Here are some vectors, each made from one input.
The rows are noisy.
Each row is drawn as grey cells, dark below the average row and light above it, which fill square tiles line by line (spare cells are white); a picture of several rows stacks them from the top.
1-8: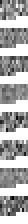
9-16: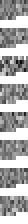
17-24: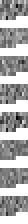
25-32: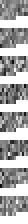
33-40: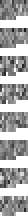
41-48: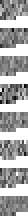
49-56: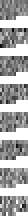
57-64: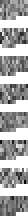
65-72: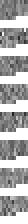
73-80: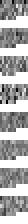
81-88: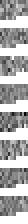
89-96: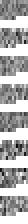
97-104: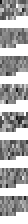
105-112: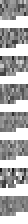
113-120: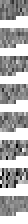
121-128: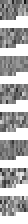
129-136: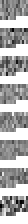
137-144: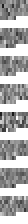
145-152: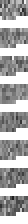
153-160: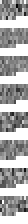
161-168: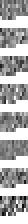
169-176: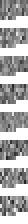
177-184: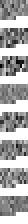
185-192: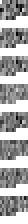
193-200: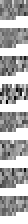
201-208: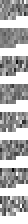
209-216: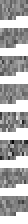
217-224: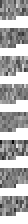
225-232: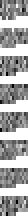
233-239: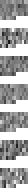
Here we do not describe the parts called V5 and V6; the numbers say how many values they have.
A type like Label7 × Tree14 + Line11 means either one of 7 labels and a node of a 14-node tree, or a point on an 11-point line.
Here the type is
Bool × Bool × Bool + (Line4 + V5) × V6 + Line10.
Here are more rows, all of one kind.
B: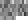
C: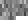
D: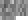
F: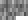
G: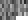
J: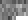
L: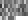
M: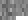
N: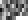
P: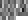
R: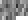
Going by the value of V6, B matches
F, M and P.
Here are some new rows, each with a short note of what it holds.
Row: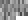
a point on a 10-point line
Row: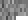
a point on a 4-point line and a value of V6
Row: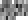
a value of V5 and a value of V6
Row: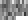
a value of V5 and a value of V6
